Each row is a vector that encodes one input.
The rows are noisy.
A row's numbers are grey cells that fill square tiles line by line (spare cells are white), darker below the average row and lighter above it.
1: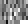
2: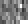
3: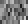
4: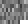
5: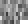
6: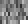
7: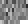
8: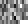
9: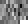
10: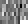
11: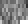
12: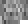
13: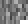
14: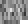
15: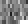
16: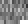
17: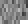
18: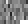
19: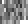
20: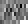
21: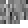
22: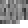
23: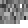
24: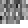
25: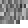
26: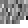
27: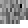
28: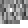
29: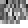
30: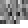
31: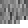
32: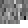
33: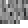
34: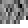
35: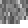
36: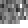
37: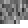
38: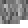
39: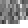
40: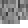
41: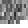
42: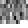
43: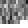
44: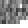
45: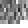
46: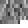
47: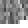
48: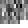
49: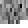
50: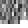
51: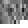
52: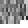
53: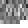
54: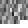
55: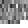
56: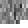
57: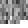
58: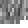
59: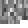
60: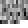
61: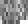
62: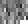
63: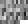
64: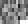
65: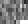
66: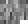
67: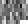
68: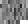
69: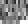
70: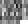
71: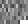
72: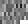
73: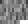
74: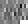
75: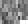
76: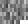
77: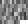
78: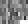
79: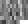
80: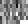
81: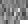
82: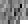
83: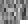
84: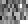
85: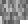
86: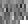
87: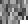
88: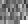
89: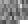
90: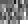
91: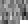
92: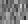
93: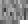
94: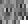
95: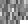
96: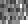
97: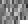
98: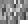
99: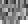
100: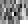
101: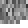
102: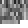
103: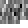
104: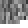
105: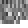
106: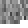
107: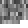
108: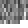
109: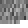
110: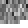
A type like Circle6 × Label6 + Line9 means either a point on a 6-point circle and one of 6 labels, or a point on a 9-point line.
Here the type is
(Label5 + Line5) × Line5.
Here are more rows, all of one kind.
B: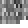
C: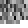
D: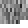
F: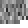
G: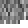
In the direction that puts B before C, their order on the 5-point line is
B, G, C, F, D.
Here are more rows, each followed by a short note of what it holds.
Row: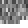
a point on each of two 5-point lines
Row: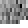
one of 5 labels and a point on a 5-point line
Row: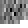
one of 5 labels and a point on a 5-point line
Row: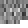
a point on each of two 5-point lines
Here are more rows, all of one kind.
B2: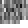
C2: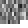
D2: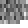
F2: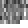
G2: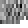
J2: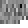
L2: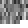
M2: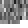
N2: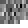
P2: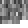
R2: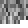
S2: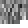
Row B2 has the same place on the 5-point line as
F2, L2, M2 and P2.
